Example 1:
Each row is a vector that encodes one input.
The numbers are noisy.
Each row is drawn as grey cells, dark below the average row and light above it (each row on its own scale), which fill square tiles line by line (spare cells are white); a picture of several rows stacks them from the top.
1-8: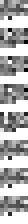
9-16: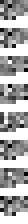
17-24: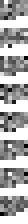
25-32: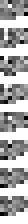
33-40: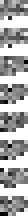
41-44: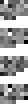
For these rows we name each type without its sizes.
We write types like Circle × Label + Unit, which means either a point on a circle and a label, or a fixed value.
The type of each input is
List(Line).
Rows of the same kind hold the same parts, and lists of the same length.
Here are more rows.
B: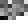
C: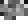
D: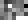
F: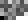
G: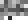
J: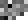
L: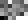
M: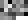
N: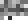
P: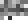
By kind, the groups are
B, C, F, J, L
D, M
G, N, P

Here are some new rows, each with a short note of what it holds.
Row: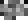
a list of two items
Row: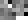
a list of one item
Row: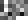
a list of two items
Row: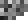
a list of two items
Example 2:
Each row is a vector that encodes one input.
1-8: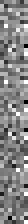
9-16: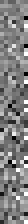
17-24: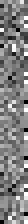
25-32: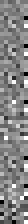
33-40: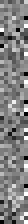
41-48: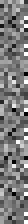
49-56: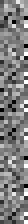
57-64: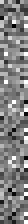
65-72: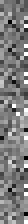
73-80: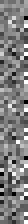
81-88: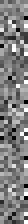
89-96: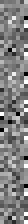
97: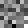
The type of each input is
Bool × Line8 × Line8 + Unit.
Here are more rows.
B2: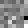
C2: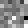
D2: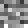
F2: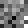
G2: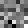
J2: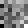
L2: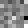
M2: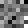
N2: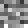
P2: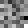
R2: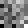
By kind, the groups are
B2, C2, F2, G2, J2, L2, M2, P2, R2
D2, N2

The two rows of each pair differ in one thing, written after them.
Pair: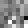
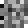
the true/false value
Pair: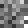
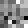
the true/false value
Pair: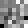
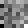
the true/false value
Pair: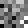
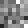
the true/false value
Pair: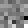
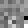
the place on one of the two 8-point lines
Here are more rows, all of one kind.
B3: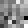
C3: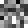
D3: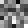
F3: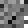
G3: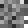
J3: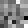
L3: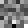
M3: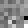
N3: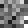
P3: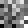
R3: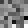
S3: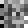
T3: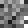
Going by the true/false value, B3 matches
J3, M3 and R3.
